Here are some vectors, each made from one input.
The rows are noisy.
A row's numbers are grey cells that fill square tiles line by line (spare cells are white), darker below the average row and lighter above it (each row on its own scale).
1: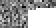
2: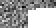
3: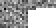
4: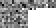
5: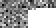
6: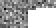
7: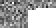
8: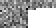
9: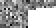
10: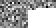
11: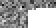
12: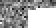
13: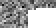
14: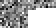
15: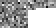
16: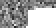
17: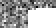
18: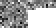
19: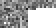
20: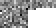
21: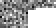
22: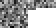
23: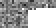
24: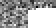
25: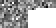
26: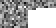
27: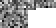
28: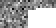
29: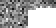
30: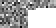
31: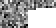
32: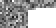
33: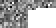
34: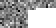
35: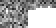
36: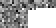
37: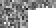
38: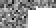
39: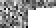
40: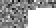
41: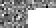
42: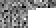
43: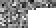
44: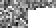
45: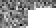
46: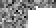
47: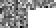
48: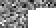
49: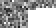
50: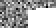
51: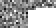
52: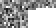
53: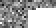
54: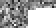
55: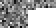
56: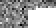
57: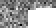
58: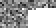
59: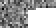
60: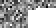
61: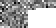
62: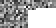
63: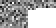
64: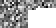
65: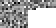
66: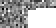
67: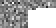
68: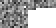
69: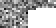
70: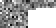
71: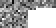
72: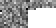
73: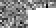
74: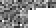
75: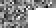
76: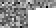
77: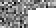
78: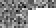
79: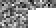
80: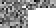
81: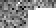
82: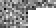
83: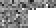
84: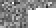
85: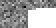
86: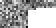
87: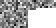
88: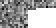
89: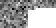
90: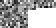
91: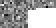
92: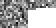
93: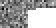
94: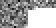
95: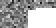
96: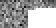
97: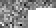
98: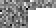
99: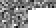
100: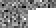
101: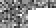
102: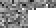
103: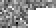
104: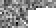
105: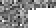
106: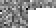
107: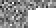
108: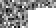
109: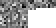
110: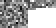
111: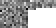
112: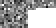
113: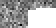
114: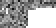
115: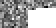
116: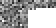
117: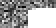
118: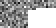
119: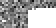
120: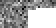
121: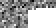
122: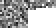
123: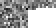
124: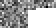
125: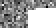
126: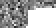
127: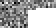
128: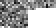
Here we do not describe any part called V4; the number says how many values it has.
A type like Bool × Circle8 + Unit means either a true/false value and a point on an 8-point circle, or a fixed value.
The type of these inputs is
Bool × Circle6 + Label5 + Line5 × V4.
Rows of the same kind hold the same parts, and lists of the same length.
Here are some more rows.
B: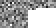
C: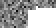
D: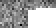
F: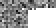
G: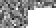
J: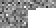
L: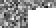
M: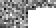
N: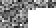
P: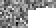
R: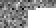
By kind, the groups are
B, J, L
C, D, F, G, N, R
M, P

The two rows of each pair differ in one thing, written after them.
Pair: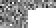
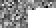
the place on the 5-point line
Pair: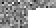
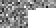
the place on the 5-point line
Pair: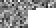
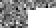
the place on the 5-point line
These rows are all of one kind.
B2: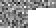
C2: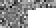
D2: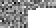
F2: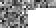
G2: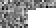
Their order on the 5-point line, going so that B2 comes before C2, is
B2, D2, C2, F2, G2.
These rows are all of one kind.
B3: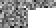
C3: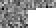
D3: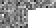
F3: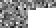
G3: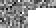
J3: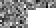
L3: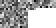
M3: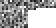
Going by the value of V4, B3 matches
D3 and L3.
